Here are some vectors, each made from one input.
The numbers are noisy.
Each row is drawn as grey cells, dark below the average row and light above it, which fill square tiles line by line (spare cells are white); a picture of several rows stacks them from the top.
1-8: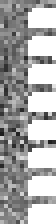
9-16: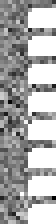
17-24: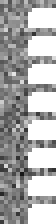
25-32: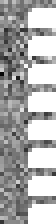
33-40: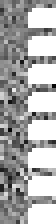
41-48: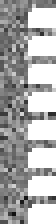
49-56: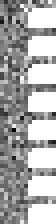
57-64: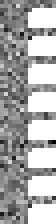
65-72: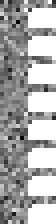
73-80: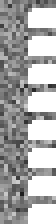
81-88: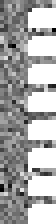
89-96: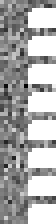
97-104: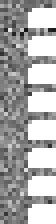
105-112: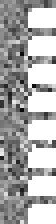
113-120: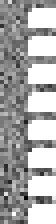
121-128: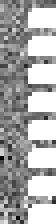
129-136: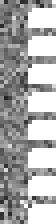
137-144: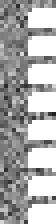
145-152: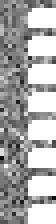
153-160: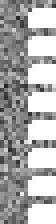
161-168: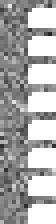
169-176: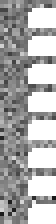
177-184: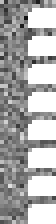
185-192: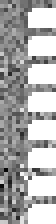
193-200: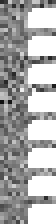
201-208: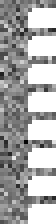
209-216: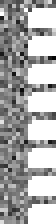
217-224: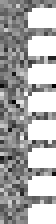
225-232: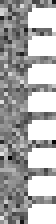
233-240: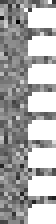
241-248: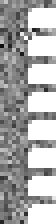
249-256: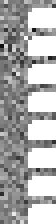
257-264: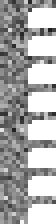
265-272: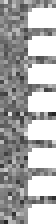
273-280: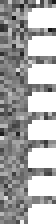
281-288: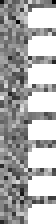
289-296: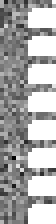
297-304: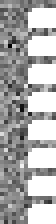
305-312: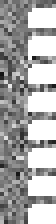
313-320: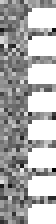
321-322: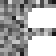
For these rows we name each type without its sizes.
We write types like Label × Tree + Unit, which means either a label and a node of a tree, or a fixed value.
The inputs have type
Bool × Tree.
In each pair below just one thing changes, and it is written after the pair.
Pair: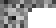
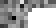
the node of the tree
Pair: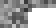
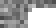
the node of the tree
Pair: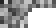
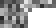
the node of the tree
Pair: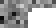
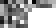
the node of the tree
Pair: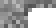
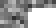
the node of the tree
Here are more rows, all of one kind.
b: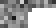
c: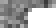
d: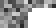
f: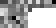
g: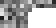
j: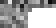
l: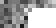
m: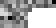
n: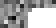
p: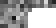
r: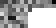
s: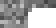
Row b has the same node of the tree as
f, n, p and r.
